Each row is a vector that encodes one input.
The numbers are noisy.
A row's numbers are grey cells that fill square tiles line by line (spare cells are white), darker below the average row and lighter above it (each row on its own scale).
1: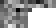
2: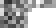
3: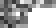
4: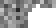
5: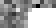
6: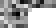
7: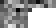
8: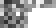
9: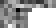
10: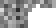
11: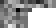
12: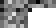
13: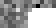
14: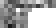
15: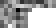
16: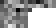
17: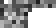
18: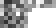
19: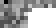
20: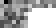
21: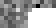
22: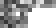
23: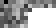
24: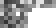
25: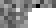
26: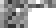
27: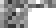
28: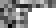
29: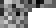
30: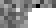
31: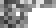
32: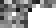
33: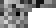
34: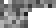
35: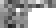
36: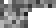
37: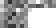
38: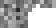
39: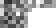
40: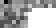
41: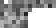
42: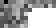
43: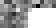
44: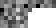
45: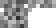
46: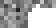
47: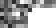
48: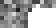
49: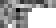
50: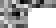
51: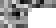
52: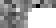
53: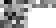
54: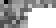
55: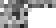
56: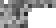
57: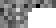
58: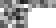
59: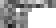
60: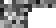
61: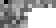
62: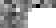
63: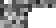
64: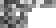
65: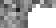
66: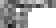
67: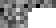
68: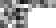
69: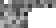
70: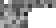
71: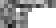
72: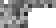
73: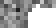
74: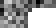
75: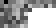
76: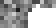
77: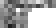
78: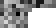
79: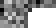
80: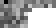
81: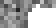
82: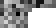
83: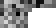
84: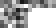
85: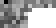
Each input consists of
three true/false values.
